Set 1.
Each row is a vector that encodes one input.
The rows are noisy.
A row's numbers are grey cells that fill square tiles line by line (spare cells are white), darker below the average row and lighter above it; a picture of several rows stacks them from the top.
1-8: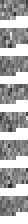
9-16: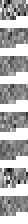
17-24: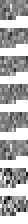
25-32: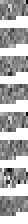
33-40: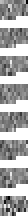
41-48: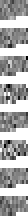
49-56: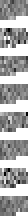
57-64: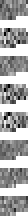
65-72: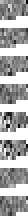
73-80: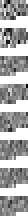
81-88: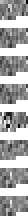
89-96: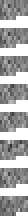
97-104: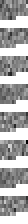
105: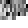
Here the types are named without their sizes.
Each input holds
a point on a line and a true/false value.
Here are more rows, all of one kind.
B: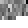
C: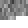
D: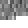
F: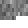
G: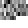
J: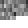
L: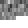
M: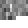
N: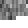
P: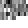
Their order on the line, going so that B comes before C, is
B, G, M, N, F, P, C, D, L, J.
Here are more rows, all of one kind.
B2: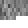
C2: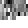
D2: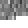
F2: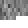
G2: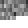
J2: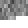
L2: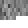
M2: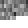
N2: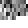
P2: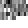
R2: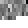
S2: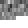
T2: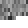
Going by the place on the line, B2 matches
F2, L2 and P2.
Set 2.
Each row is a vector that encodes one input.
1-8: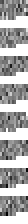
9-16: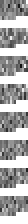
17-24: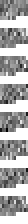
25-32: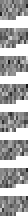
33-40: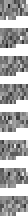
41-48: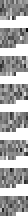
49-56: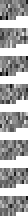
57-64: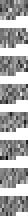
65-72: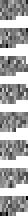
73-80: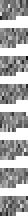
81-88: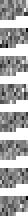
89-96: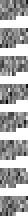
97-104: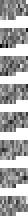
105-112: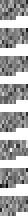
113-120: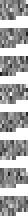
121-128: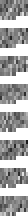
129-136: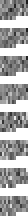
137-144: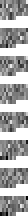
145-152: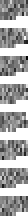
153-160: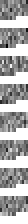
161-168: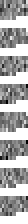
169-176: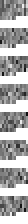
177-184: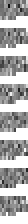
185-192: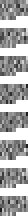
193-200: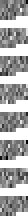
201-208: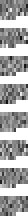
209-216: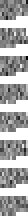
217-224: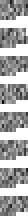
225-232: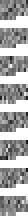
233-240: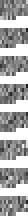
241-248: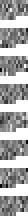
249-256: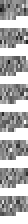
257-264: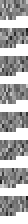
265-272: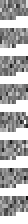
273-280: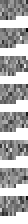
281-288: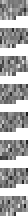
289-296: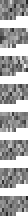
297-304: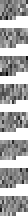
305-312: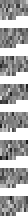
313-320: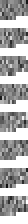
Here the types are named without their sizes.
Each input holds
a point on a line, together with either a fixed value, or three true/false values.
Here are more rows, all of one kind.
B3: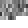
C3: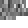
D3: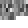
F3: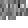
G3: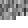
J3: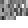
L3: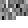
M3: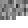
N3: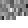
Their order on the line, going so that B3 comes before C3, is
B3, F3, D3, G3, C3, M3, J3, N3, L3.
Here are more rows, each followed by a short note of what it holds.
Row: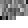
a point on a line
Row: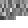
a point on a line and three true/false values
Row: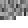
a point on a line and three true/false values
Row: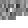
a point on a line and three true/false values
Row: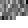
a point on a line
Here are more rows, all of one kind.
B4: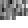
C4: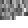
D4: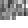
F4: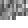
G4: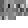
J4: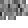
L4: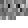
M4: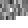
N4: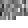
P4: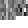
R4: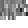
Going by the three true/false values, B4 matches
D4, F4 and N4.
